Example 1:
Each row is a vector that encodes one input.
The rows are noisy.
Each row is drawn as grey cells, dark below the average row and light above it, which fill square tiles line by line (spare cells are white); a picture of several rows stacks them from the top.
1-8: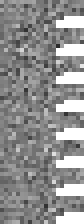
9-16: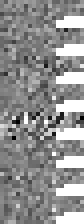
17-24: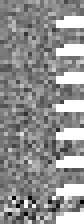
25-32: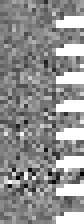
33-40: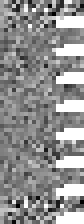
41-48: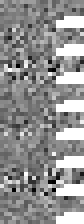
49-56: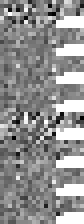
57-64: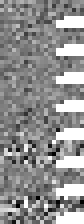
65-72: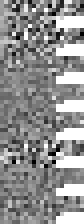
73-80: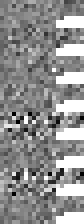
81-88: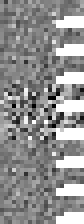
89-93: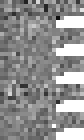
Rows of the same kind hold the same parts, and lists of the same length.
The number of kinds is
3.
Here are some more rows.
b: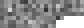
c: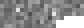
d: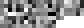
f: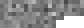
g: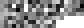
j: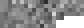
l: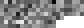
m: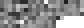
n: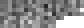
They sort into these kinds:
b, l, m, n
c, f, j
d, g

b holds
one of 6 labels.
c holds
four true/false values.
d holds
a point on a 6-point line.
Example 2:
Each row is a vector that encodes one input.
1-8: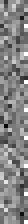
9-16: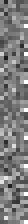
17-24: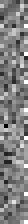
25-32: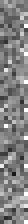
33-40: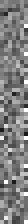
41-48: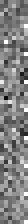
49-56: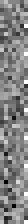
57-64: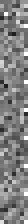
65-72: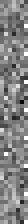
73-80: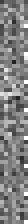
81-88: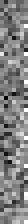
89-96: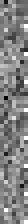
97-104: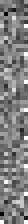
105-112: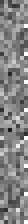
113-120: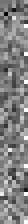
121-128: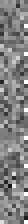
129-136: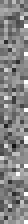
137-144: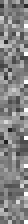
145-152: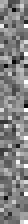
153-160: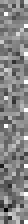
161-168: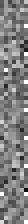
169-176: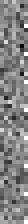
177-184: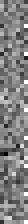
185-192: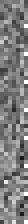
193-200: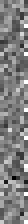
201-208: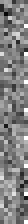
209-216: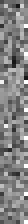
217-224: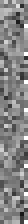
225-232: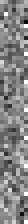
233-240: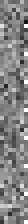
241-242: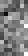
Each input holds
one of 7 labels, together with either one of 4 labels, or five true/false values.
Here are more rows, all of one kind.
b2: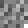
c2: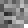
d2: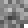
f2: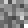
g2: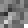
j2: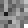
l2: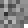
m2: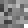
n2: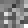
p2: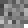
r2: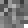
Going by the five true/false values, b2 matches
g2 and m2.
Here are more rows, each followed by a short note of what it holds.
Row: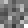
one of 7 labels and five true/false values
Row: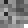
one of 7 labels and five true/false values
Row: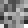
one of 4 labels and one of 7 labels
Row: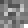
one of 7 labels and five true/false values
